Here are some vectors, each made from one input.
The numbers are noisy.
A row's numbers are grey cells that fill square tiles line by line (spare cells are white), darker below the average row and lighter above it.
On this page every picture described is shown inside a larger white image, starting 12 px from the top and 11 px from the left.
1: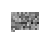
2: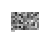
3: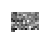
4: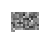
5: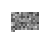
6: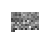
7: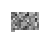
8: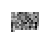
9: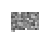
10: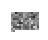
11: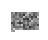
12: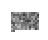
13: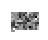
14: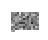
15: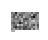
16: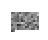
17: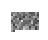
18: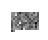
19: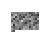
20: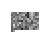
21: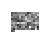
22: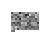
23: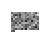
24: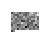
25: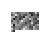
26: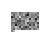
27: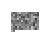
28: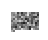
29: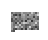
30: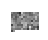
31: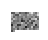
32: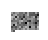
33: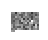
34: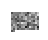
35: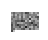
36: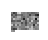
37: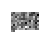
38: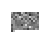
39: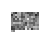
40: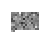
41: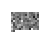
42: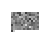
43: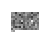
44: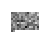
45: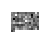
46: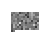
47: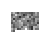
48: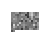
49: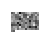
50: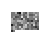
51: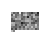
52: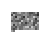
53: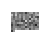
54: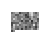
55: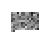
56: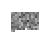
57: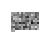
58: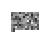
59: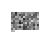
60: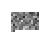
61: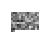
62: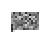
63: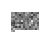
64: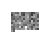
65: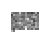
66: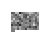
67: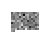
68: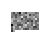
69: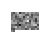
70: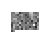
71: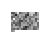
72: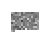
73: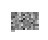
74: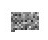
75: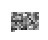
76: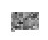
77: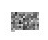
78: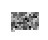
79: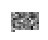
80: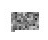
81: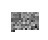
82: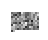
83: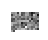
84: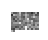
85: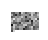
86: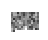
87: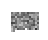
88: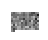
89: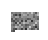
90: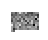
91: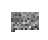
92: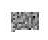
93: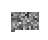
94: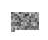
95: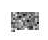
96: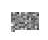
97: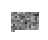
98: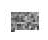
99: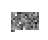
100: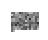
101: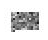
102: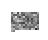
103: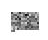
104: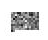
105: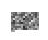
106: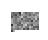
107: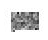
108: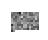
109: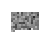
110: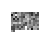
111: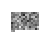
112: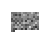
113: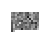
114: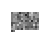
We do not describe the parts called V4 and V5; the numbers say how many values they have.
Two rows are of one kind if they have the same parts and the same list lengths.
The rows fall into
2 kinds.
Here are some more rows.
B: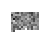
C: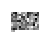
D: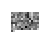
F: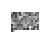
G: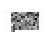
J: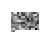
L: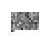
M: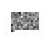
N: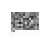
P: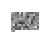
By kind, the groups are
B, C, G, J, N, P
D, F, L, M

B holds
a point on a 6-point circle and a value of V4.
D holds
a true/false value and a value of V5.
